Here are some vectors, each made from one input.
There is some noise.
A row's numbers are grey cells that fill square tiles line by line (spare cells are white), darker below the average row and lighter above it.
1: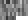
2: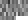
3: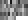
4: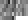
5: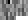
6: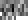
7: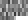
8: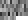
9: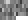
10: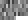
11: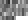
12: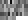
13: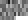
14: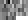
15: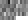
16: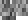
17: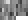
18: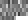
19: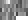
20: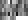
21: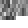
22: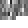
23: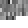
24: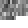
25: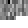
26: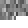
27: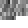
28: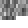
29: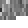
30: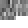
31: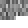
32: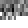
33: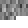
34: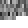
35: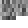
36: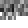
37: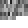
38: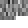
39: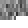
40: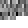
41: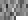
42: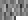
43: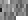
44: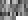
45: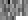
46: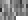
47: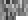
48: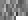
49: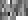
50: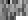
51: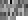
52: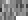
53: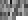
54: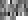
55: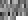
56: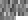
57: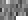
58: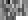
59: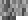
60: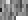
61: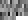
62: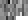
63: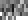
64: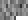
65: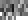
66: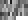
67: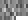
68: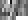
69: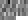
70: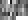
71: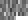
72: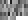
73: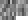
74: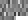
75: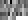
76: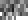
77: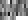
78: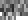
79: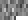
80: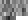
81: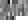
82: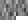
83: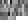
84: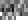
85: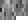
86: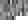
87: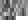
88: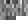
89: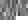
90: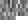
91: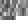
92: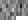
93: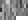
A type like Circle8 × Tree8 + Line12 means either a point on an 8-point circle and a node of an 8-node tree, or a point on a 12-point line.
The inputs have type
Bool × Bool × Bool + Tree10 + Unit.
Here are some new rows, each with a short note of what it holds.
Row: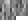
three true/false values
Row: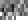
a fixed value
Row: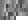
three true/false values
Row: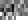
a fixed value
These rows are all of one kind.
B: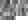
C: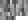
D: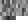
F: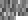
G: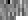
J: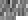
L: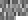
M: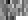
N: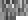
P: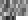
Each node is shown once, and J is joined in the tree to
B and F.
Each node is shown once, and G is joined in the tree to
C and M.
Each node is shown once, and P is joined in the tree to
B and D.
